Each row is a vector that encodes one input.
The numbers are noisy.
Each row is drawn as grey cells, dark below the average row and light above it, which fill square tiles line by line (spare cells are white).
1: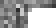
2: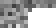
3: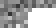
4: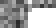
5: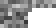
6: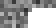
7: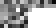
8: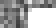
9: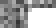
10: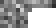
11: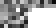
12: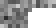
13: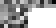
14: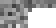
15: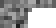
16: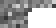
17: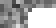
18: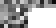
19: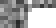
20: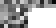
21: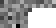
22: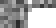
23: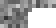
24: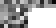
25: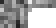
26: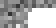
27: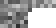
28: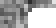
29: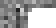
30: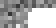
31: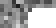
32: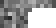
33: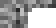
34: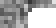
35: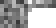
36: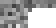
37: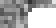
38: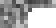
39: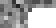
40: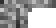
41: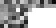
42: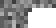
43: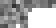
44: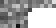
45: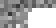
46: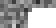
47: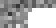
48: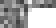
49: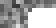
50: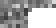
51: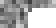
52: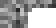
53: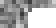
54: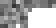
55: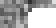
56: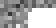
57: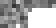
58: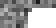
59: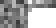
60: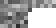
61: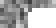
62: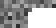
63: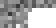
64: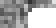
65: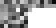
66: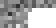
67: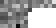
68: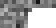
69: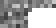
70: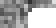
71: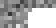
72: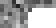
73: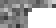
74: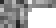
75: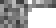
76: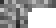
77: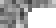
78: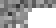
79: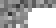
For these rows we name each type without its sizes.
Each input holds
a list of points on a line.
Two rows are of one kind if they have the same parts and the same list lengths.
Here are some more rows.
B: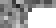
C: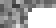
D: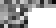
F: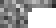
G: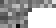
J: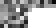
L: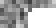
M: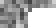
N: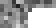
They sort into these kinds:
B, C, L, M, N
D, J
F, G

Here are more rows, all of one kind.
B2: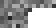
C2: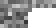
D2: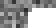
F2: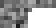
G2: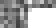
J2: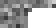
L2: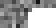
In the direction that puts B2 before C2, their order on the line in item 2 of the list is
B2, C2, D2, G2, L2, F2, J2.
